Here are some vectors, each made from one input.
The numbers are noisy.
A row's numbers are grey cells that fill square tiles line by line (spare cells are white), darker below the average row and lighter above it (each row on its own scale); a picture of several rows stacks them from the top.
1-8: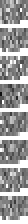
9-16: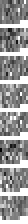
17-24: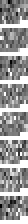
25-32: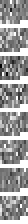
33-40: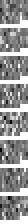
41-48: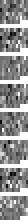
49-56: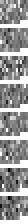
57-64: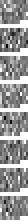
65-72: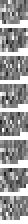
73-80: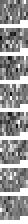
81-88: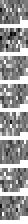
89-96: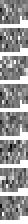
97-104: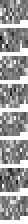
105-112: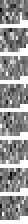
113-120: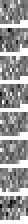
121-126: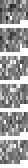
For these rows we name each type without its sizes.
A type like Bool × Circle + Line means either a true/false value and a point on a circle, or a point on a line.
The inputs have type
(Bool × Bool × Bool + Line) × Tree.
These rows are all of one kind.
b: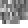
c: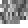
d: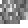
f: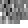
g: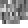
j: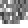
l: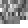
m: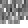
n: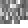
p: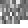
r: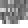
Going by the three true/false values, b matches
j and r.
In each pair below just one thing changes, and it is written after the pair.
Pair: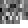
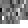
the node of the tree
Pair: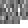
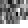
the node of the tree
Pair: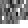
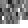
the place on the line
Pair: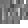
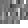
the place on the line
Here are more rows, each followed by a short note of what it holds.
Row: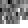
a point on a line and a node of a tree
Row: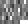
a point on a line and a node of a tree
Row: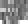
a node of a tree and three true/false values
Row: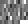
a point on a line and a node of a tree
